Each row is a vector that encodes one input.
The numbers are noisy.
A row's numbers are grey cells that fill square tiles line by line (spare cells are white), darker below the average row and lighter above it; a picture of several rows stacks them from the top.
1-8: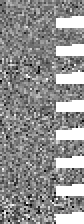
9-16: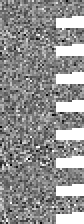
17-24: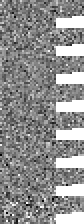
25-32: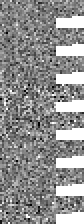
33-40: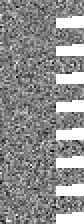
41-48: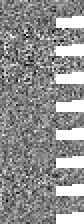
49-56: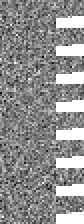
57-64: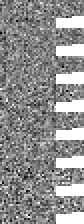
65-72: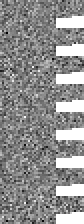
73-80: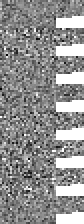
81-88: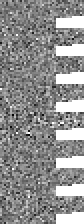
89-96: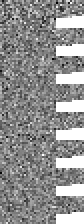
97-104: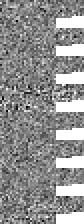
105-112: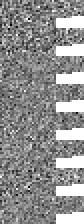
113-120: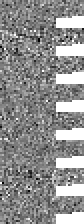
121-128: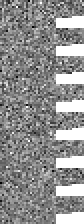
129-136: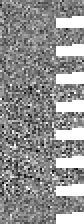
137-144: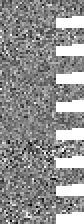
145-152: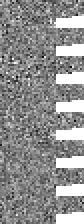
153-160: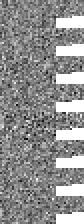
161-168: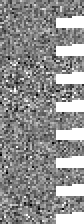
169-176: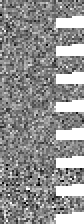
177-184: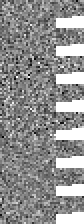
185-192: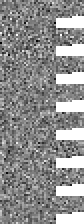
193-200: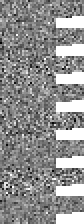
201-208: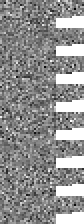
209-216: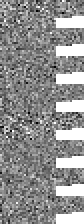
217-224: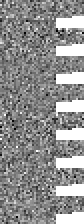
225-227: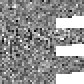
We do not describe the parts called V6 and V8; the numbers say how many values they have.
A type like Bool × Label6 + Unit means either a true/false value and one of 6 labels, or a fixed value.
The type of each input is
(Bool × Bool × Bool × Bool × V6 + Label5) × (Line5 + V8).
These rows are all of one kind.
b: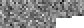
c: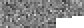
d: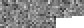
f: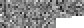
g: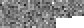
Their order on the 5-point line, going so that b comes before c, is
b, g, f, c, d.
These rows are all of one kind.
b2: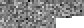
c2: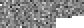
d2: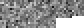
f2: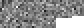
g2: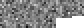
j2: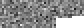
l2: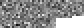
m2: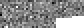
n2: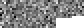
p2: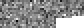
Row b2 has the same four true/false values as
d2 and l2.
